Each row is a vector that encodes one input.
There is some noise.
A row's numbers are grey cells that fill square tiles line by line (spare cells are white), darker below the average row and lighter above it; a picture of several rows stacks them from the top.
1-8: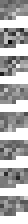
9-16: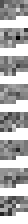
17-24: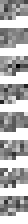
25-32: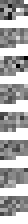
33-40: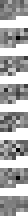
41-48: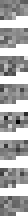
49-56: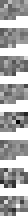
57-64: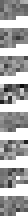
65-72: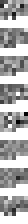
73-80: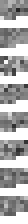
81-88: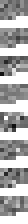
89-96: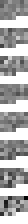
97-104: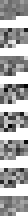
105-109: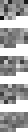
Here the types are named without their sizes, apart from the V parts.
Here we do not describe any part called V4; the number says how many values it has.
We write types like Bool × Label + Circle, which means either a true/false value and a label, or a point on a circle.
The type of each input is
List(Bool × V4).
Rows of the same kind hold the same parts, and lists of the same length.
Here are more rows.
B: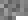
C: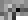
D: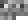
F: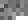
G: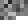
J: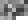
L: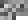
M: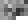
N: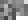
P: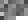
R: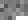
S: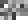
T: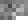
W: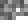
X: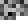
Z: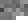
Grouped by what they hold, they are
B, C, F, G, J, M, N, P, R, Z
D, L, S, T, W
X

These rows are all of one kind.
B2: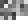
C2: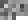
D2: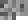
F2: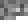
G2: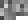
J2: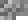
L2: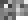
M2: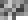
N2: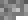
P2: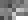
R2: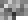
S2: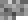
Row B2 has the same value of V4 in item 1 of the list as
C2 and L2.
